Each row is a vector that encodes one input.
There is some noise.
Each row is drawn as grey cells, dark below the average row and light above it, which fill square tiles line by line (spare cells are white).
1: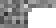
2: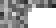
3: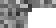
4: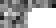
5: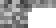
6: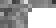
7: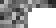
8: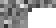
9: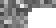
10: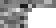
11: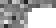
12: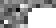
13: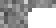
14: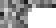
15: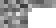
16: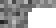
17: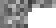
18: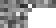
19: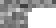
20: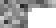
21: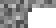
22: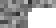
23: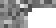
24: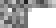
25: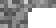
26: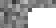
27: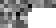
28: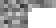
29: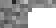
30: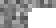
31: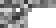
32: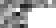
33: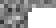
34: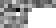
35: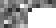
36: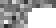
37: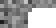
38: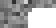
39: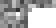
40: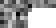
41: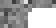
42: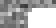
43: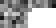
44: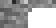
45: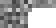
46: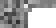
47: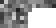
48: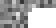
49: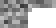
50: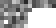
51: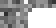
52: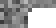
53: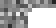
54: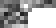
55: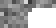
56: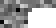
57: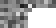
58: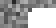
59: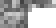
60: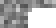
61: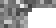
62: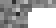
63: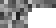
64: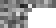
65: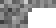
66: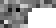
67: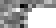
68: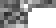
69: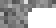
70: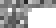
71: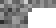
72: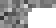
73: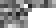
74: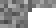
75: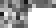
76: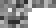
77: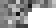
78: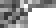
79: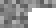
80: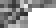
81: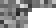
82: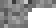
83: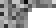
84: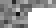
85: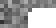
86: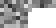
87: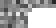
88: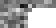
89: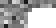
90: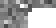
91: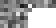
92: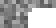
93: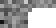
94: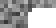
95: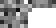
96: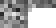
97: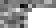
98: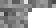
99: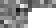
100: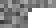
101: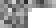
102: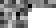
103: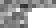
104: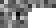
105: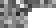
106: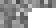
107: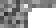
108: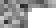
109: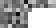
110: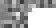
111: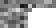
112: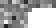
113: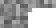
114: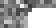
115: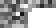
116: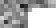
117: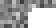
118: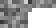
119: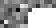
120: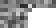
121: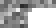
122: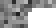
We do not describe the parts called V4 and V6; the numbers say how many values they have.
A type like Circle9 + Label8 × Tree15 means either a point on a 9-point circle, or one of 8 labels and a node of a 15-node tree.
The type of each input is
(Bool × Line5 + V4) × V6.
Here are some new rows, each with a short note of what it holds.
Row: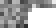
a value of V4 and a value of V6
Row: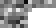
a value of V4 and a value of V6
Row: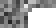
a point on a 5-point line, a true/false value and a value of V6
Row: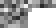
a value of V4 and a value of V6
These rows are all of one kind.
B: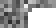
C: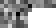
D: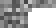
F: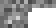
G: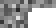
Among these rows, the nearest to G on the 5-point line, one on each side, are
C and F.
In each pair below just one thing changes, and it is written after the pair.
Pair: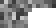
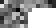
the true/false value
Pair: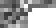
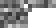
the true/false value
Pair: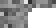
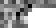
the value of V6
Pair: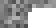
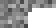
the place on the 5-point line
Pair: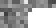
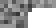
the true/false value
